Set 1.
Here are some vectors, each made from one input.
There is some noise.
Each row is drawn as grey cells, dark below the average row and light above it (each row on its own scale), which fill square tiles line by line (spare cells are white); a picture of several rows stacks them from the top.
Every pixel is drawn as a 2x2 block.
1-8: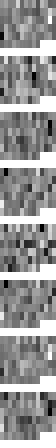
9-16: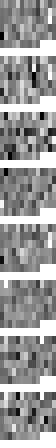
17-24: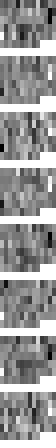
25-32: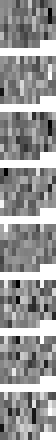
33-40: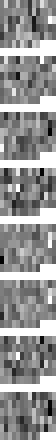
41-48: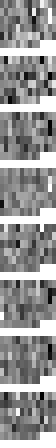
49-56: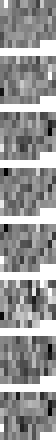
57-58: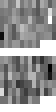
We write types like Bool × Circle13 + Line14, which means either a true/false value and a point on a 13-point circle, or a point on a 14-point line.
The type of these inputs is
Bool × Bool × Bool + Unit.
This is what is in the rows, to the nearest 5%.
About 5% of them hold a fixed value. The rest hold three true/false values.
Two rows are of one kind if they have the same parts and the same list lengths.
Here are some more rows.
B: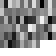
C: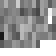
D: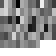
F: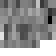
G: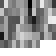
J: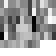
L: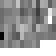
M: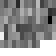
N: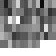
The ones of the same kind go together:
B
C, D, F, G, J, L, M, N

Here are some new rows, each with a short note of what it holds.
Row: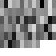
a fixed value
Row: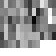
three true/false values
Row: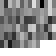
a fixed value
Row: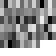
a fixed value
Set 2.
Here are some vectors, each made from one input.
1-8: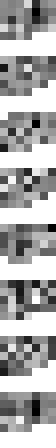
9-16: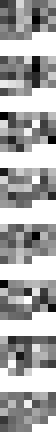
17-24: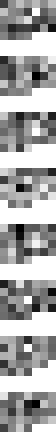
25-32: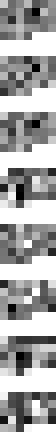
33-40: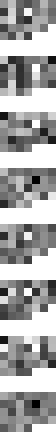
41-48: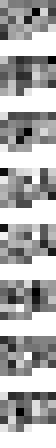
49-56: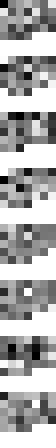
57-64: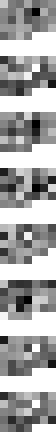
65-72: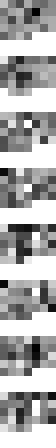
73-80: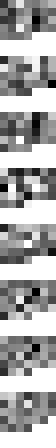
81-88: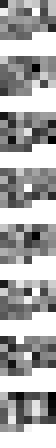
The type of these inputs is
Line13.
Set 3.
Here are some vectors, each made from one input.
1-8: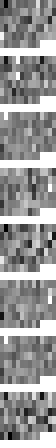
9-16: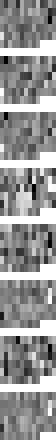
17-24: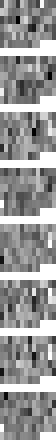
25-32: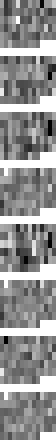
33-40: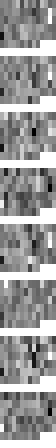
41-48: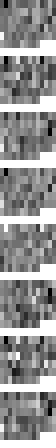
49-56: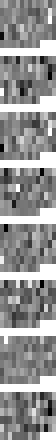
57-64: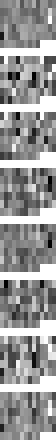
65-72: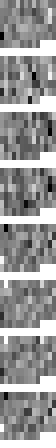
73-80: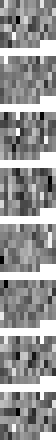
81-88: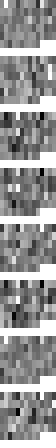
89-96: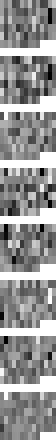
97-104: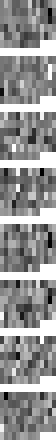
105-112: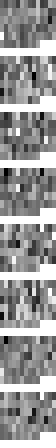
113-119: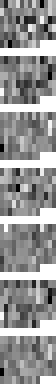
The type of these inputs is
Bool × Bool × Bool + Unit.
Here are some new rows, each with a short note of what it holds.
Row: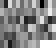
a fixed value
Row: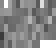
three true/false values
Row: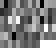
three true/false values
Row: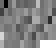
three true/false values
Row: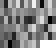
a fixed value
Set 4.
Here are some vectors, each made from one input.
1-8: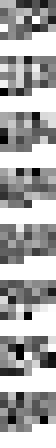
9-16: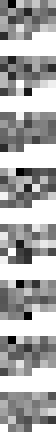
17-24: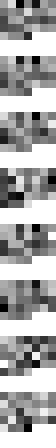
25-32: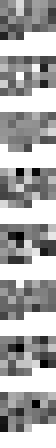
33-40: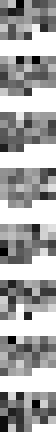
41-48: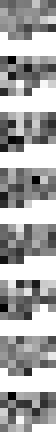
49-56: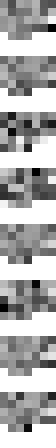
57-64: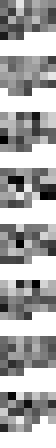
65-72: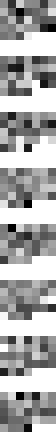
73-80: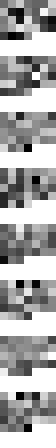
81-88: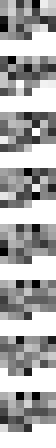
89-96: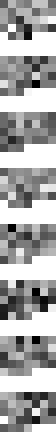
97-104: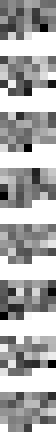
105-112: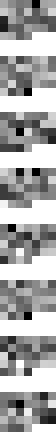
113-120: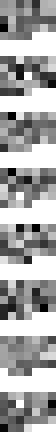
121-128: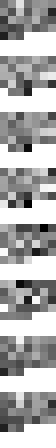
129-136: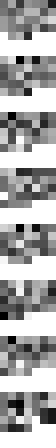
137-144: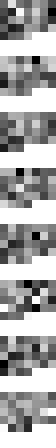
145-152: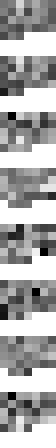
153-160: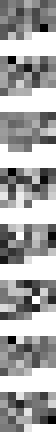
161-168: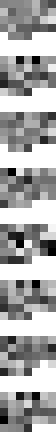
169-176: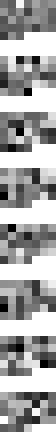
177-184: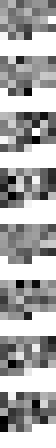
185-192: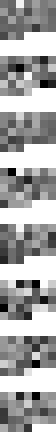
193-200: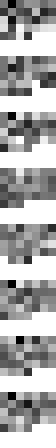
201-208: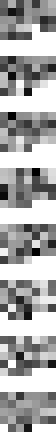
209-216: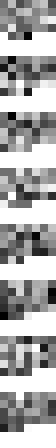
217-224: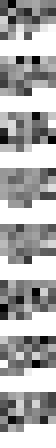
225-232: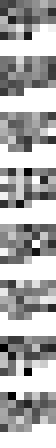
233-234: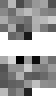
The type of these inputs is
Label8.
